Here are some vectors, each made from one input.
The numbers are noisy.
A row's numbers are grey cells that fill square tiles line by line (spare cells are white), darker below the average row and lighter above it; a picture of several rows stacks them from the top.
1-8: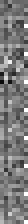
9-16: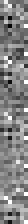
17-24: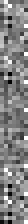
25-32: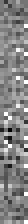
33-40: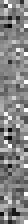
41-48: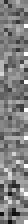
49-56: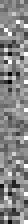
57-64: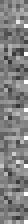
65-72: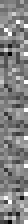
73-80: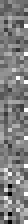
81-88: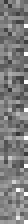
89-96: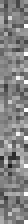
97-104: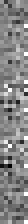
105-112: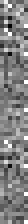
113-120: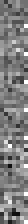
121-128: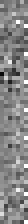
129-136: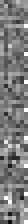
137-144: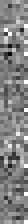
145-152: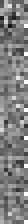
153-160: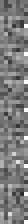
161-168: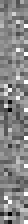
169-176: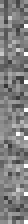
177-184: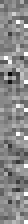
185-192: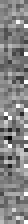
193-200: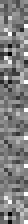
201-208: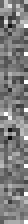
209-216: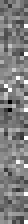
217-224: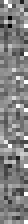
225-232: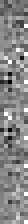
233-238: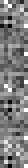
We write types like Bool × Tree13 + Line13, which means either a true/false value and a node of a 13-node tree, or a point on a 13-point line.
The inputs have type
Circle17 + Tree8 × Tree8 + Unit.
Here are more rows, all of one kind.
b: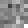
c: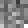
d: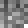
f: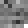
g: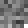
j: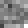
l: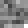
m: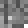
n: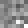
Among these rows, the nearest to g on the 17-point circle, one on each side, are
f and m.
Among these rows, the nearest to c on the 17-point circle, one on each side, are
d and n.
